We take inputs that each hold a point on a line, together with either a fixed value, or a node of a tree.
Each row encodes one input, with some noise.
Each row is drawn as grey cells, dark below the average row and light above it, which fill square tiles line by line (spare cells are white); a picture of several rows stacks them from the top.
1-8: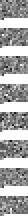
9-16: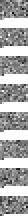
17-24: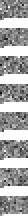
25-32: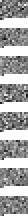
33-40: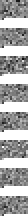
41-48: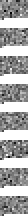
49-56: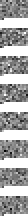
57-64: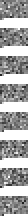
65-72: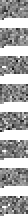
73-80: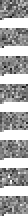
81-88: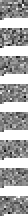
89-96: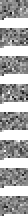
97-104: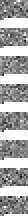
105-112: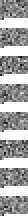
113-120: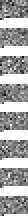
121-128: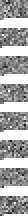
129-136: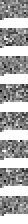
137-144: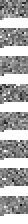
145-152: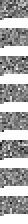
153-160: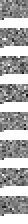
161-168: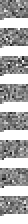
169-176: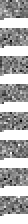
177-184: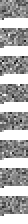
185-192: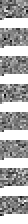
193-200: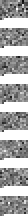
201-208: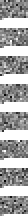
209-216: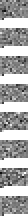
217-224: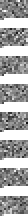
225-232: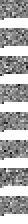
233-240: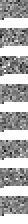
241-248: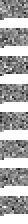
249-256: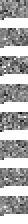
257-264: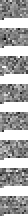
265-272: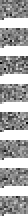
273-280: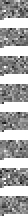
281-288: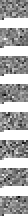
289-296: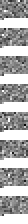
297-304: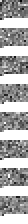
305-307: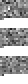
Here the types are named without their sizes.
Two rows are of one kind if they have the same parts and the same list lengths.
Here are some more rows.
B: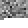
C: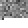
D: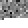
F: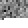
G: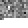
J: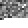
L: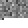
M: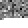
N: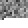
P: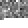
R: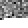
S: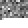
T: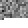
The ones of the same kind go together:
B, G, J, M, P, R, S
C, D, F, L, N, T

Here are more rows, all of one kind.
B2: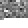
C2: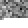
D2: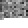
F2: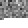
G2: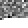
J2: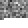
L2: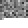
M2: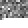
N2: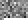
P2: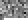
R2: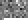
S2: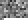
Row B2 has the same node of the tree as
F2, J2, R2 and S2.
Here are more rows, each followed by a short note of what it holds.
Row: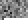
a point on a line
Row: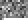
a point on a line and a node of a tree
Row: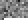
a point on a line
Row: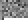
a point on a line
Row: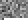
a point on a line
